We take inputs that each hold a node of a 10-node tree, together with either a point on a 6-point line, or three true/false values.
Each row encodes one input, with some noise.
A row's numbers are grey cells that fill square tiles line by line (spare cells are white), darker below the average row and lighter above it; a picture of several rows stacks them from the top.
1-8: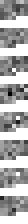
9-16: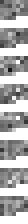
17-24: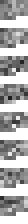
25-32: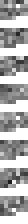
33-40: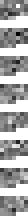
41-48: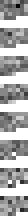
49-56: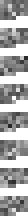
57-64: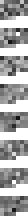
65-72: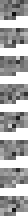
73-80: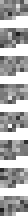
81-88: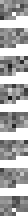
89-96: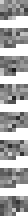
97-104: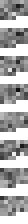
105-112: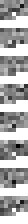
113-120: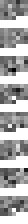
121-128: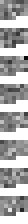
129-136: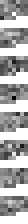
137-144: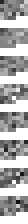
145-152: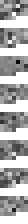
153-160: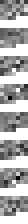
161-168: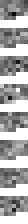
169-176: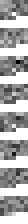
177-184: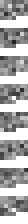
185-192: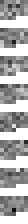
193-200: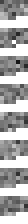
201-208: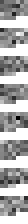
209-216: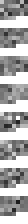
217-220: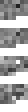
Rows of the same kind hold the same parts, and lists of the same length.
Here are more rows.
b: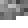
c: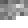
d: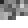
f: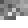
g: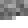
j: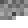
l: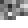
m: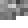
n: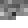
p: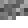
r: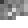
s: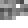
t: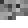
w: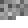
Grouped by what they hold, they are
b, g, m, p, s
c, d, f, j, l, n, r, t, w

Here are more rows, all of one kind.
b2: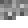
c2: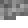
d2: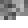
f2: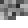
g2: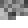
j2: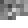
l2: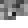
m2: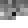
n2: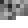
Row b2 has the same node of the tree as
c2, f2 and l2.
